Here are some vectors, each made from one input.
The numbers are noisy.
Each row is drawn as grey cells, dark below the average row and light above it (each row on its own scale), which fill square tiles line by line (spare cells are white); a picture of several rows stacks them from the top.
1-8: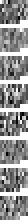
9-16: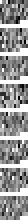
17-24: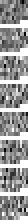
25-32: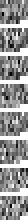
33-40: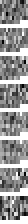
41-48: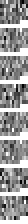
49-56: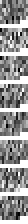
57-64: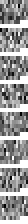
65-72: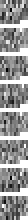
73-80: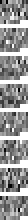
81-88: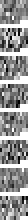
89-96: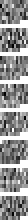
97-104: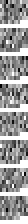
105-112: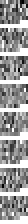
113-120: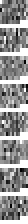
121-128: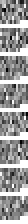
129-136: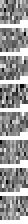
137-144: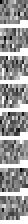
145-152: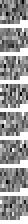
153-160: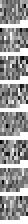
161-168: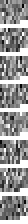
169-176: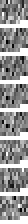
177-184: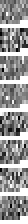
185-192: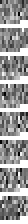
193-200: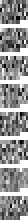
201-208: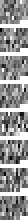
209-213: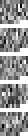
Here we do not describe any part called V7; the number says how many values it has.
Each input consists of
a point on a 14-point line, together with either a point on a 14-point line, or a value of V7.
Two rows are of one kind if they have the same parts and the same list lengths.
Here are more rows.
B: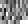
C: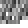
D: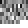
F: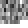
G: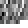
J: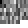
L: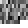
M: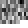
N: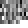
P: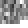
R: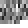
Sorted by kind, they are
B, C, F, G, L, P, R
D, J, M, N

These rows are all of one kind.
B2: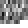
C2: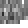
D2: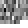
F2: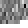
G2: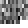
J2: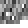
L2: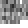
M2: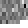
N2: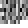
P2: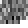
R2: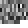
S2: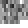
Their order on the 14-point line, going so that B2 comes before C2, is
S2, L2, D2, N2, J2, F2, M2, B2, C2, R2, G2, P2.
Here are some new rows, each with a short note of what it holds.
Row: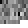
a point on each of two 14-point lines
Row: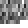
a point on a 14-point line and a value of V7
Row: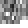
a point on a 14-point line and a value of V7
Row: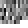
a point on a 14-point line and a value of V7
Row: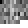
a point on each of two 14-point lines
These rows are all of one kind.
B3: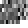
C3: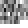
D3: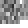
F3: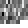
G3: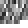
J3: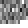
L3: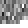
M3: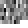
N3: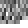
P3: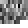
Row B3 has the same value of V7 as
D3 and G3.
